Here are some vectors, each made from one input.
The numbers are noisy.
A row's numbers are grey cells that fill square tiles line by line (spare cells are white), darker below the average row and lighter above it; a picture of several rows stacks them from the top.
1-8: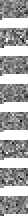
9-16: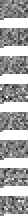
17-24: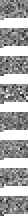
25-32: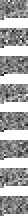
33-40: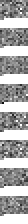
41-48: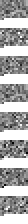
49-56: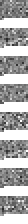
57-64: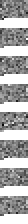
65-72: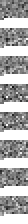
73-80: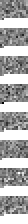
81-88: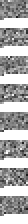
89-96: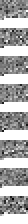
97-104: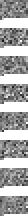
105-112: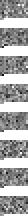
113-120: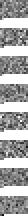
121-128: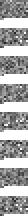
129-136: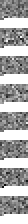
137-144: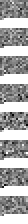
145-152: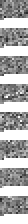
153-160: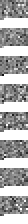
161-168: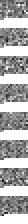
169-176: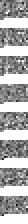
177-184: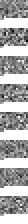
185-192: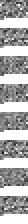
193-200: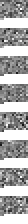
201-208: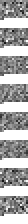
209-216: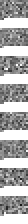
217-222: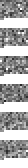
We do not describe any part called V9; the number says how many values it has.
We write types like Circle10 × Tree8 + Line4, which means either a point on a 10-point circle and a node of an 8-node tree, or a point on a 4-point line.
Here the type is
Line10 × V9 + List3(Line7).
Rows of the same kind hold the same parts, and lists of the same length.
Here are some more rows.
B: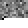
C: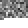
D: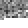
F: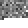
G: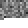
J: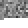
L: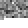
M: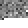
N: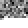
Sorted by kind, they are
B, F, M
C
D, L
G, J
N

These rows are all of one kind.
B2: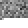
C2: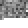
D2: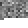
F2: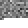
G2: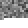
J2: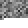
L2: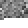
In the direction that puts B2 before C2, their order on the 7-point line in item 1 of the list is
B2, F2, C2, D2, J2, L2, G2.
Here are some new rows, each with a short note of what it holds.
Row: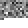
a point on a 10-point line and a value of V9
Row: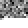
the empty list
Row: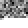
the empty list
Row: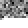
the empty list
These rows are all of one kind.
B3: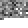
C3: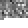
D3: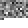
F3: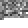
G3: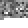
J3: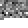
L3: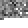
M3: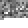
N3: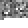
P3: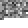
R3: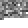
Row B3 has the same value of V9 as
F3, L3, P3 and R3.
